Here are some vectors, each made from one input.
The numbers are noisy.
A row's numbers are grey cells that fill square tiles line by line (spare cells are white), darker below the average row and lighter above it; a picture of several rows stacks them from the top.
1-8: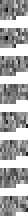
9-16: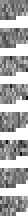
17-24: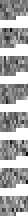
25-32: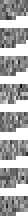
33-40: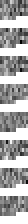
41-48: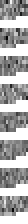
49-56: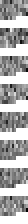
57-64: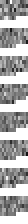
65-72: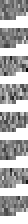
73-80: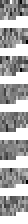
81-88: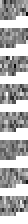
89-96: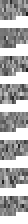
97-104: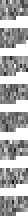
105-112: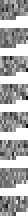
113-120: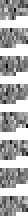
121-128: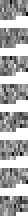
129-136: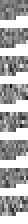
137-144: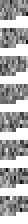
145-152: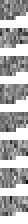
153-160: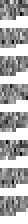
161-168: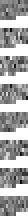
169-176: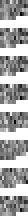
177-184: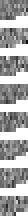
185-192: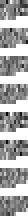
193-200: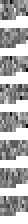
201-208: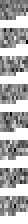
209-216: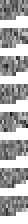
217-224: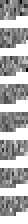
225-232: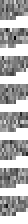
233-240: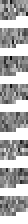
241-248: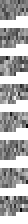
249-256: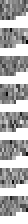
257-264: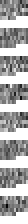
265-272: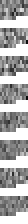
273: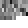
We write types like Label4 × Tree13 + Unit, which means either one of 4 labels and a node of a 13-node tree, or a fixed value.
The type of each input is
Line15.
